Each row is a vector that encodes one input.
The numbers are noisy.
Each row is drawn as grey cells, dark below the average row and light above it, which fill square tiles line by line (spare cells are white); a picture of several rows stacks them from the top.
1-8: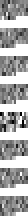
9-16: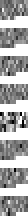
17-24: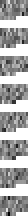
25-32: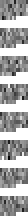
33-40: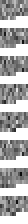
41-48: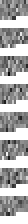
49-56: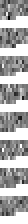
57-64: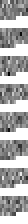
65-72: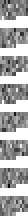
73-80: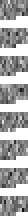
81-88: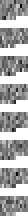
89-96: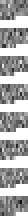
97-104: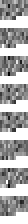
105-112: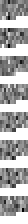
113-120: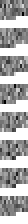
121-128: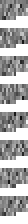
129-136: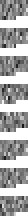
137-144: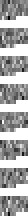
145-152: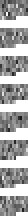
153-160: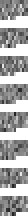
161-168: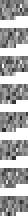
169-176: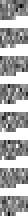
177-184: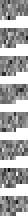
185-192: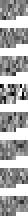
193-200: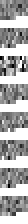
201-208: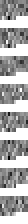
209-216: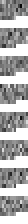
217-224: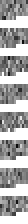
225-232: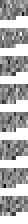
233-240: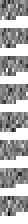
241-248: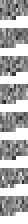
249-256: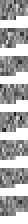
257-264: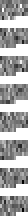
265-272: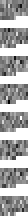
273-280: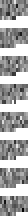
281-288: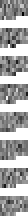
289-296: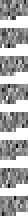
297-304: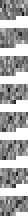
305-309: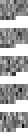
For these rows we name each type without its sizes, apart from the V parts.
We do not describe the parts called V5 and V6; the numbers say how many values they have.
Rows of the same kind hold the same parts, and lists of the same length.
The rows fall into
2 kinds.
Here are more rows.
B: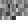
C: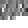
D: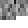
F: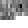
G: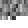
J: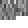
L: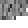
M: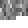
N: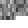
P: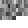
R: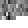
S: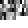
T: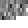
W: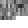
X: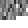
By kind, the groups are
B, C, D, F, G, J, L, M, N, P, R, T, W, X
S

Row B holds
a label, four true/false values, a value of V5 and a value of V6.
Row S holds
a fixed value.
